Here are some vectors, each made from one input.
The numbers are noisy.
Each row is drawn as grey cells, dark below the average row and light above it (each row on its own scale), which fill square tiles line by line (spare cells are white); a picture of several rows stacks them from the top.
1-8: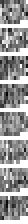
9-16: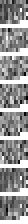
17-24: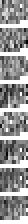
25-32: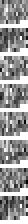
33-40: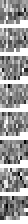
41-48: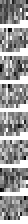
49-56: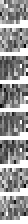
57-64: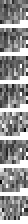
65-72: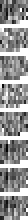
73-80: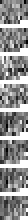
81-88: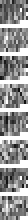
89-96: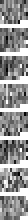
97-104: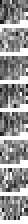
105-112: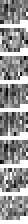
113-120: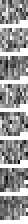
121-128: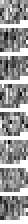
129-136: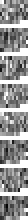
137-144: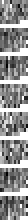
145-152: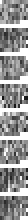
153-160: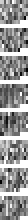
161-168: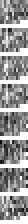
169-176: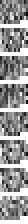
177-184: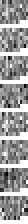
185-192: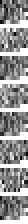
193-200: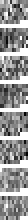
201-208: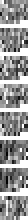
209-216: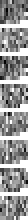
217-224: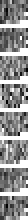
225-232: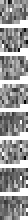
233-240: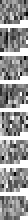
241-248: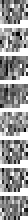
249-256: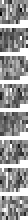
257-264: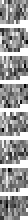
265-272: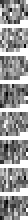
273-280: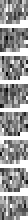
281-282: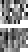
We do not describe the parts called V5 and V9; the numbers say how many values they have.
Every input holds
either a point on a 7-point line, or a node of an 8-node tree, or a value of V5 and a value of V9.
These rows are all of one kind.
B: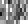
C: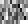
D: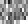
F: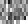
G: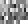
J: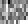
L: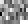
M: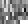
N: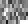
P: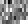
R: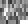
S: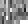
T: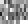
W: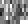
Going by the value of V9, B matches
D, F, J and T.
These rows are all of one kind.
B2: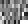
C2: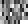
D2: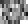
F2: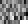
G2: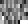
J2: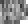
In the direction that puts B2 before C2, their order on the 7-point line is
F2, G2, B2, C2, D2, J2.
